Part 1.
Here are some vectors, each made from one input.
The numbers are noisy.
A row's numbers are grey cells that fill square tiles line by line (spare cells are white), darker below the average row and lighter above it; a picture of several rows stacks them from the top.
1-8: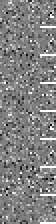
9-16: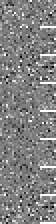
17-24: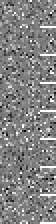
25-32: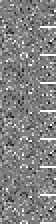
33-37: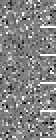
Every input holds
a node of an 8-node tree.
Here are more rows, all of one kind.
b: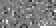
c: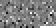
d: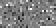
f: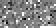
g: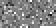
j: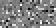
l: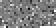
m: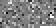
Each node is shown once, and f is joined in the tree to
g.
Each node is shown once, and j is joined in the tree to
l.
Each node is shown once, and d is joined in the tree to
b and m.
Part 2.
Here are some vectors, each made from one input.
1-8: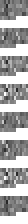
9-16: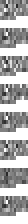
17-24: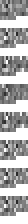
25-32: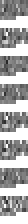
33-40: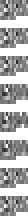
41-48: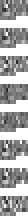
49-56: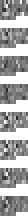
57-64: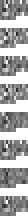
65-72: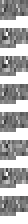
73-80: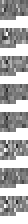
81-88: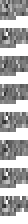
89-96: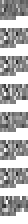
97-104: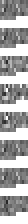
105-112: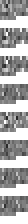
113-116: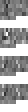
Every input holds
a point on an 8-point line.
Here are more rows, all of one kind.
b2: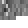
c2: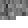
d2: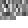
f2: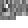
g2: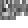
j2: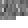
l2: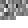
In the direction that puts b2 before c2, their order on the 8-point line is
g2, f2, b2, j2, c2, d2, l2.
